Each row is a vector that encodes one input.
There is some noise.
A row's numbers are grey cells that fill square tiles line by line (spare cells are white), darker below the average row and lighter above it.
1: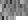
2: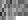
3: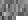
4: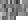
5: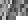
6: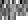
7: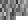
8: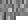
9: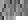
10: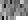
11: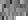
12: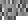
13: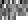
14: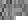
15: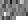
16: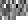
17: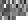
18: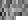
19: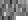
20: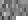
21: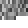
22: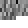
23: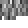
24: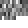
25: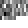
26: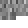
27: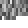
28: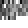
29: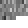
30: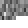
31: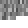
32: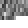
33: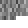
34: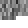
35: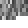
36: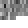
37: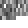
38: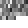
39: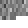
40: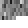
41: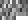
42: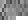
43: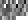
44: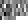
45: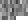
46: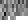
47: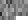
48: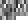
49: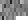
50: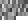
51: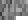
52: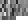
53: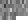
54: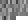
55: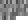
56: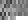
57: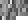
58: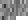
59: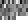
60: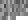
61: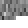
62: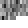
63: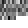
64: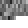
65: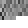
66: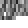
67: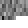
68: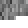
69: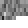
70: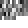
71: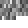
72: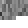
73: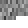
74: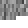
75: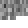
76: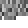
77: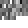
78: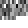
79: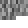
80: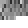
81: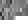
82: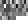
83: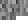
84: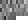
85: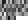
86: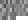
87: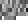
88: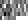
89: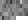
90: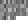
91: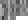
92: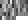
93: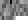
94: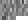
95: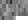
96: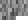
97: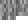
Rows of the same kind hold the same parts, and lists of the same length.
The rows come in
2 kinds.
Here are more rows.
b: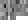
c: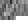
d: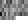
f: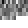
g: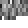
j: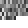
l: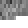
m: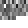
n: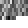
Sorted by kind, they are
b, c, d, l
f, g, j, m, n

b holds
one of 8 labels and a true/false value.
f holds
a point on a 6-point line.
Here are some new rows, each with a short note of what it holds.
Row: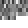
a point on a 6-point line
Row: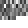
a point on a 6-point line
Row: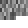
one of 8 labels and a true/false value
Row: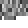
a point on a 6-point line
